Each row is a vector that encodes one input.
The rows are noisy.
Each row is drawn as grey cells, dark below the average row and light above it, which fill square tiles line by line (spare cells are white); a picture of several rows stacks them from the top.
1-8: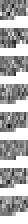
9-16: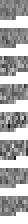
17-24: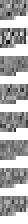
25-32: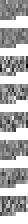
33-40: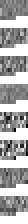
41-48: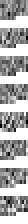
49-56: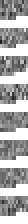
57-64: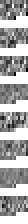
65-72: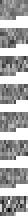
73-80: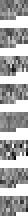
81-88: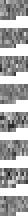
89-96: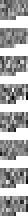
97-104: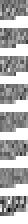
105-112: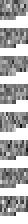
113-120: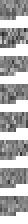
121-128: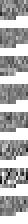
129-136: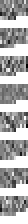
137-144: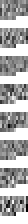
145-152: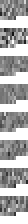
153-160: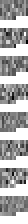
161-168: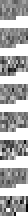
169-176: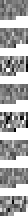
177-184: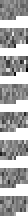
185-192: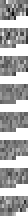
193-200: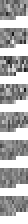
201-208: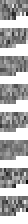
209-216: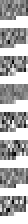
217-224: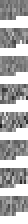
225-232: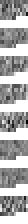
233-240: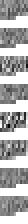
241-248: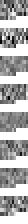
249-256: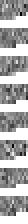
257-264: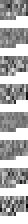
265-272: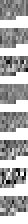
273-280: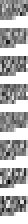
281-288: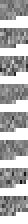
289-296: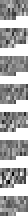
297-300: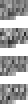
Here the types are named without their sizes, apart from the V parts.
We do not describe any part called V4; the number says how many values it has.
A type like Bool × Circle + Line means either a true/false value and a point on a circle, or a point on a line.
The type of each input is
Bool × Bool × Bool × Bool × V4 + List(Line).
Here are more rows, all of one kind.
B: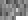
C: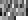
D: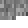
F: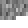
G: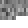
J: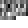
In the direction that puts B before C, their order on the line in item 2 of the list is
B, D, C, J, F, G.
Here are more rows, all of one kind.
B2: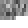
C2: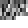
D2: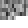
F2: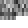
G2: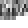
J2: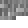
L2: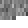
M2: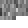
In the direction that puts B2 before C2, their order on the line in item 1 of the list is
L2, D2, B2, J2, F2, M2, G2, C2.
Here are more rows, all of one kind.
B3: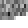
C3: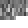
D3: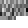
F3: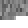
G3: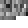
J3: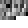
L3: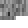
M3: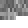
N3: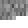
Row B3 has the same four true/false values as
F3 and N3.
